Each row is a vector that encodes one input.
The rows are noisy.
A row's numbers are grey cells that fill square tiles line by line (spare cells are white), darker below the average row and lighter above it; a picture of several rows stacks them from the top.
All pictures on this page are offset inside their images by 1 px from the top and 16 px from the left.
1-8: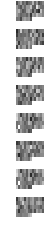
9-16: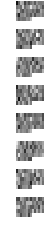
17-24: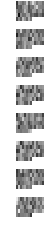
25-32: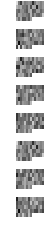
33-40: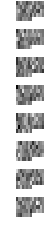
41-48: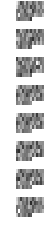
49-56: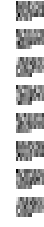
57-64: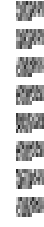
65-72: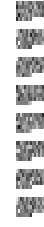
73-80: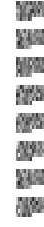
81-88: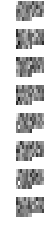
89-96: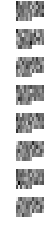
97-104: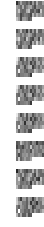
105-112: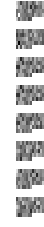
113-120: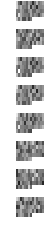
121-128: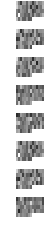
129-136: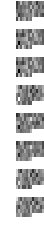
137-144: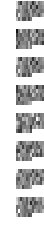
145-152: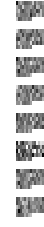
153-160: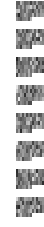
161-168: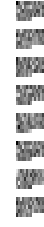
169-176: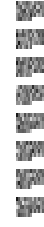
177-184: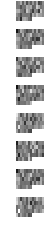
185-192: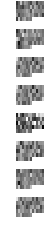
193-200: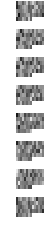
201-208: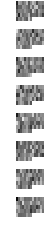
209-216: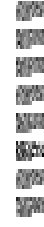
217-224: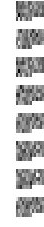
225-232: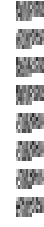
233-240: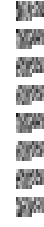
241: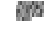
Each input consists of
a list of up to two points on a 13-point line.
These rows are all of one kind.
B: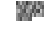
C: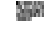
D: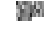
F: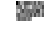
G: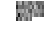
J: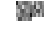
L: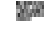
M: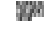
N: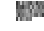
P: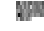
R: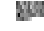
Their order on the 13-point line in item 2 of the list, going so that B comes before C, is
G, M, N, P, B, L, F, C, R, J, D.
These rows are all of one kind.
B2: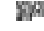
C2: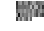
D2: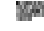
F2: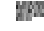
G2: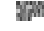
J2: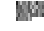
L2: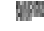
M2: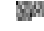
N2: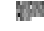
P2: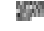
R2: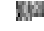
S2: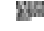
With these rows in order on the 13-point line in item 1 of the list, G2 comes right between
D2 and P2.
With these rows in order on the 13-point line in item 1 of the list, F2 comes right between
J2 and L2.
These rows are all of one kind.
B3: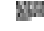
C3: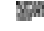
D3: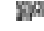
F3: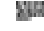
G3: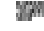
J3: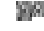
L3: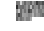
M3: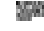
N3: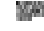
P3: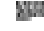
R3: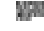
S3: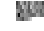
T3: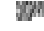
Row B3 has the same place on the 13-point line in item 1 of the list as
F3, P3 and R3.
